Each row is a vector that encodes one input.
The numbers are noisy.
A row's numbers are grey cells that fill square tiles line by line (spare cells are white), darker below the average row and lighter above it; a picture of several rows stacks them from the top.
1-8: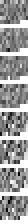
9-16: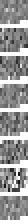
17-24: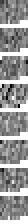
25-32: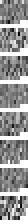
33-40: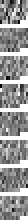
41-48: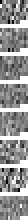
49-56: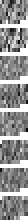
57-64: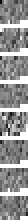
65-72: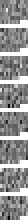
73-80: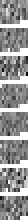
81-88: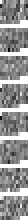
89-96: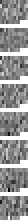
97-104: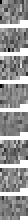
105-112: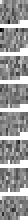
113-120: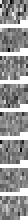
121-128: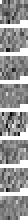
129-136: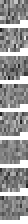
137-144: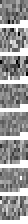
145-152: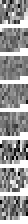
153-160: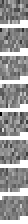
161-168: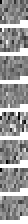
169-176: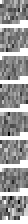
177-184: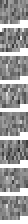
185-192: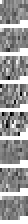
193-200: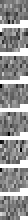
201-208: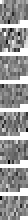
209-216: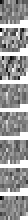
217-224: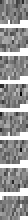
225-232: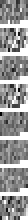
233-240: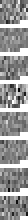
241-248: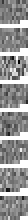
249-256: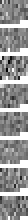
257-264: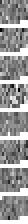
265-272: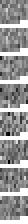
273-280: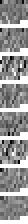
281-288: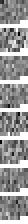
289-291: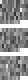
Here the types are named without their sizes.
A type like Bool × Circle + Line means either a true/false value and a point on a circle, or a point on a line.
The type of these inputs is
(Bool × Bool × Bool × Bool + Unit) × Tree + Line.
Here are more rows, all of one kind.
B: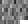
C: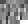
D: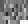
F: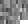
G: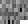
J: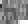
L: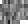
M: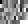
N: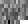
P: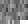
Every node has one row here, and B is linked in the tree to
C and P.
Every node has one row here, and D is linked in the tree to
P.
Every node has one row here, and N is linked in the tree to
C and G.
